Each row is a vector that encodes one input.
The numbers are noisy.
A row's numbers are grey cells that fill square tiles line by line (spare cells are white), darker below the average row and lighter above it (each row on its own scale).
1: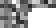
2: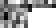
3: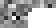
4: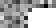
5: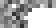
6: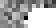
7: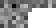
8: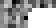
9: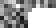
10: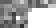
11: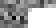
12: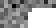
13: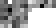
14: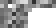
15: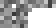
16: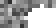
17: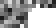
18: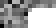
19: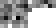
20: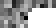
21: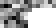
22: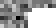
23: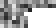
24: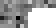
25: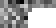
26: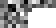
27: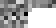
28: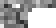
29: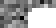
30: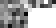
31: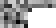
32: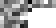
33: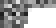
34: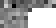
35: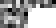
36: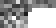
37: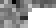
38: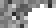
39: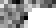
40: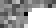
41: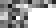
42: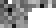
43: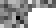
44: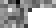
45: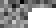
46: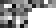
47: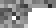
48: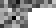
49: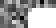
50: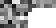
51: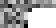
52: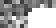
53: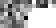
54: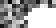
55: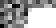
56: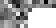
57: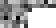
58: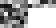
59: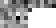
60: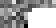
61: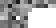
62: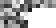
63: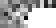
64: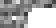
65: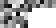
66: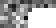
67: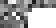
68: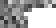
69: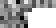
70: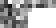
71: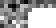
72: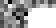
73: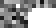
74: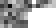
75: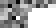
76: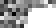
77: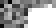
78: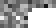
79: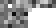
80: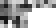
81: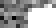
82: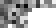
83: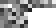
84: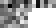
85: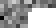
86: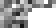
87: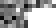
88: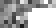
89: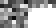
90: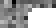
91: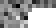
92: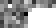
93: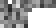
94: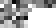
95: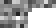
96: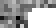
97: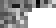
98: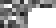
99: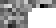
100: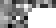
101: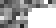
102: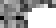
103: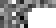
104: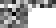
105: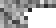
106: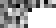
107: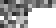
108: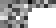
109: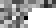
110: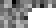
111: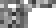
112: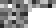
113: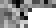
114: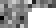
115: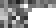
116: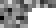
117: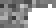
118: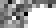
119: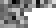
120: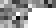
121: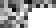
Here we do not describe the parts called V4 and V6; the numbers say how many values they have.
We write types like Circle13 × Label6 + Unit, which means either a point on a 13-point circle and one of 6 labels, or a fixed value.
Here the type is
(Bool × Bool × Bool + V4) × Label5 × V6.
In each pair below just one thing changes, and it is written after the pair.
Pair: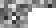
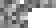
one of the three true/false values
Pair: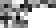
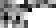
one of the three true/false values
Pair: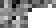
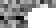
the value of V6
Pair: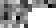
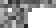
the value of V6
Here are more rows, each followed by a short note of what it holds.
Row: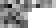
one of 5 labels, a value of V4 and a value of V6
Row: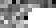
one of 5 labels, three true/false values and a value of V6
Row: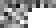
one of 5 labels, three true/false values and a value of V6
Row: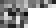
one of 5 labels, a value of V4 and a value of V6
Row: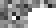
one of 5 labels, three true/false values and a value of V6
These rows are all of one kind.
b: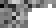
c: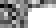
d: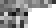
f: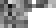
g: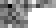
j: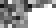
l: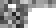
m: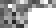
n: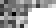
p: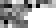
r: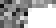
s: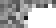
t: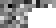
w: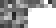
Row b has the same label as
m, p and s.
